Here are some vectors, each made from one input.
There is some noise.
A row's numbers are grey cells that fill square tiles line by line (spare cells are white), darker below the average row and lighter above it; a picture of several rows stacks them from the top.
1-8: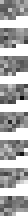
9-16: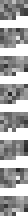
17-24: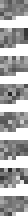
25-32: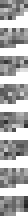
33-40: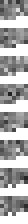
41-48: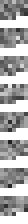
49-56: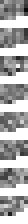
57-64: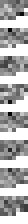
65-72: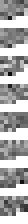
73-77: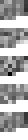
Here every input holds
one of 11 labels.
